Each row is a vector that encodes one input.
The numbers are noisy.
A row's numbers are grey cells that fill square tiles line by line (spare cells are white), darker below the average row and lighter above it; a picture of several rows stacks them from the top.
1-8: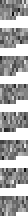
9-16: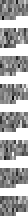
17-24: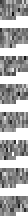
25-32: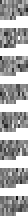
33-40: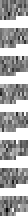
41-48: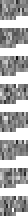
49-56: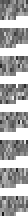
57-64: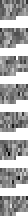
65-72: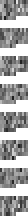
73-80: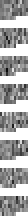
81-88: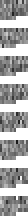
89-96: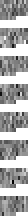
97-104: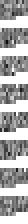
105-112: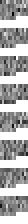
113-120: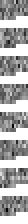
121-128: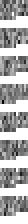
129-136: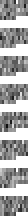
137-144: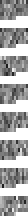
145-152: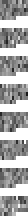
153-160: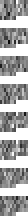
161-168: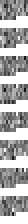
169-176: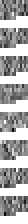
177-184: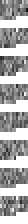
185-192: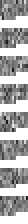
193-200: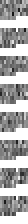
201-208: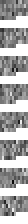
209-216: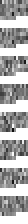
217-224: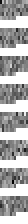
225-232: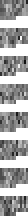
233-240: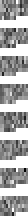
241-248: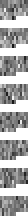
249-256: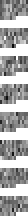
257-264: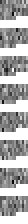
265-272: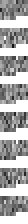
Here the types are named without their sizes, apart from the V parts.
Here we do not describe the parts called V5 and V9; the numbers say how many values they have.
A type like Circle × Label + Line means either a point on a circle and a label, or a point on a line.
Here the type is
(Bool × Bool × Bool + V9) × V5 + Label × Label + Unit.
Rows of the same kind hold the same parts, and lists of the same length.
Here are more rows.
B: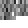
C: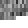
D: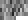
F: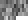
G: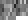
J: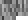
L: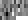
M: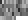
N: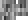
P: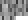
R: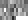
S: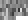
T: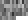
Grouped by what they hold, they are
B, L, N
C, G, M, P, T
D, F, J, S
R

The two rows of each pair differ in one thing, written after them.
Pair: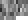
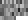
the value of V5
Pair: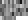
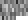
the value of V5
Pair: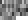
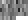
the value of V5
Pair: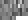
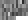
the value of V9
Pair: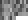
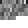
the value of V9
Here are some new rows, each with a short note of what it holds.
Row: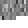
a value of V5 and a value of V9
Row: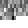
a fixed value
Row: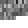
a value of V5 and a value of V9
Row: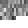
a fixed value
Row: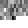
a fixed value
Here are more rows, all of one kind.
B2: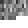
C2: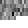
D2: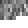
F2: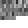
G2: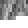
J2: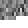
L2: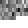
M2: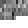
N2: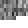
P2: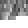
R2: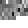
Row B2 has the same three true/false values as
F2, L2 and R2.
